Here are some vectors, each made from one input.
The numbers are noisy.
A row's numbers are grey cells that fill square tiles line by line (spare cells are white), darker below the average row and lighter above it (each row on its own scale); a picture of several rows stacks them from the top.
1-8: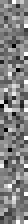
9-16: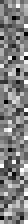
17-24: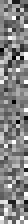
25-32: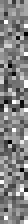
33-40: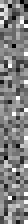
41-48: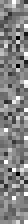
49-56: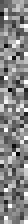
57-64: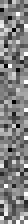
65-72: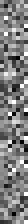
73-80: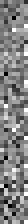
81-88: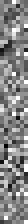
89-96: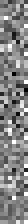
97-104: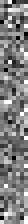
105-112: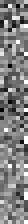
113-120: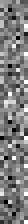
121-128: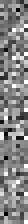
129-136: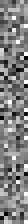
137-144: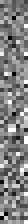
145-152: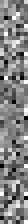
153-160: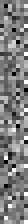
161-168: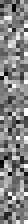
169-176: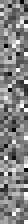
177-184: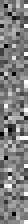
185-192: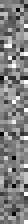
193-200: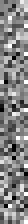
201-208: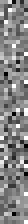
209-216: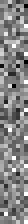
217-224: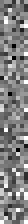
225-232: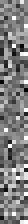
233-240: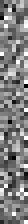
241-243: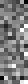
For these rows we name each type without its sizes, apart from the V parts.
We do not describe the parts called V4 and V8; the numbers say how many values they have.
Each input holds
a point on a circle and a true/false value, together with either a point on a line and a value of V8, or a value of V4.
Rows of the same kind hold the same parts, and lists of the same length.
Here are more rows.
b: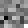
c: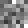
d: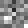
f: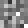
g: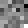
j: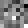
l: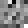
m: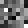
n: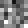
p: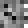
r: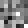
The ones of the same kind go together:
b, c, d, l, m, n, p
f, g, j, r

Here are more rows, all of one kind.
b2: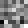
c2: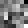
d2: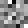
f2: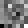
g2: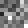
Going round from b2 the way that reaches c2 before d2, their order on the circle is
b2, f2, c2, g2, d2.
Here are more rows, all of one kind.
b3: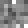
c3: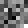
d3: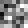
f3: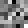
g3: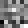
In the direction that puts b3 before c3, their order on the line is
b3, g3, d3, c3, f3.
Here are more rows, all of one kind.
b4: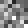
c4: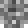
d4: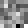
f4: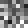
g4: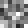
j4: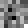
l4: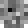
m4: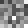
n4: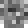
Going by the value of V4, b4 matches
f4 and m4.
